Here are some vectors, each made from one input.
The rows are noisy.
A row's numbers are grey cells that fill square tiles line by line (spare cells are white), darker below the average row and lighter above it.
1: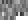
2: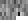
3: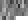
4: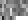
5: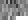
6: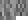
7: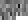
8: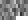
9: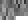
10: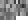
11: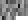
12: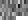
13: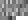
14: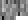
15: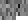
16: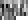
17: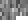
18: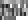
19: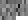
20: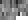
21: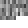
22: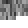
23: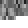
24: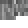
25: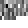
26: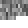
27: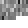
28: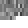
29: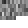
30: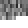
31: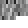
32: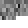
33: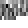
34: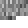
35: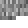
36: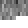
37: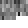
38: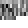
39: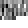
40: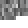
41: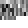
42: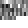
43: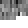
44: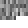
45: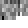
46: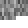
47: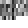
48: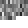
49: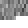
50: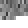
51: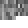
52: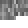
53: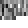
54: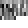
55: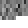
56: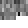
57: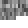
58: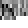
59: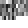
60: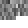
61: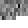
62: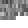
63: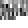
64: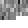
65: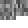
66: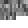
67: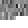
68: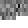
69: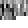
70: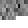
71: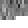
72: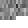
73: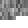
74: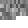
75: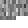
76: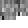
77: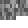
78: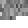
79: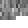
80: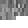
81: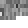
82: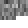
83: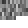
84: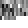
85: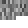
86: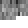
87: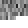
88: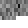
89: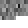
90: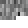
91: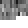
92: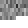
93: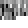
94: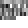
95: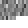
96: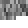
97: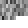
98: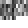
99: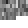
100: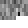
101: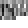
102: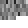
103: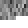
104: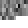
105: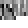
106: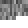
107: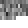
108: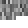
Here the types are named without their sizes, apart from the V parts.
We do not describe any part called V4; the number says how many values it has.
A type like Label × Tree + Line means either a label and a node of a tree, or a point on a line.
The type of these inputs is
Circle × List(V4) + Label × Label + Unit.
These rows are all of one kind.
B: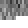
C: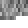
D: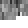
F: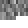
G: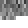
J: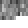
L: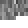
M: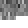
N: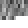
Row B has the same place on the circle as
G, M and N.
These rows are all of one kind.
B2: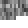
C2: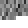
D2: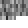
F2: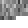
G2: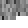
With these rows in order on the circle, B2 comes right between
C2 and D2.
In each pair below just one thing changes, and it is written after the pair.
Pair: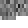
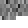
the value of V4 in item 2 of the list
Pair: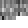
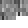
the value of V4 in item 2 of the list
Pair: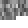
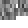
the value of V4 in item 2 of the list
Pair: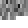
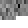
the value of V4 in item 1 of the list
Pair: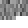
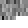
the place on the circle
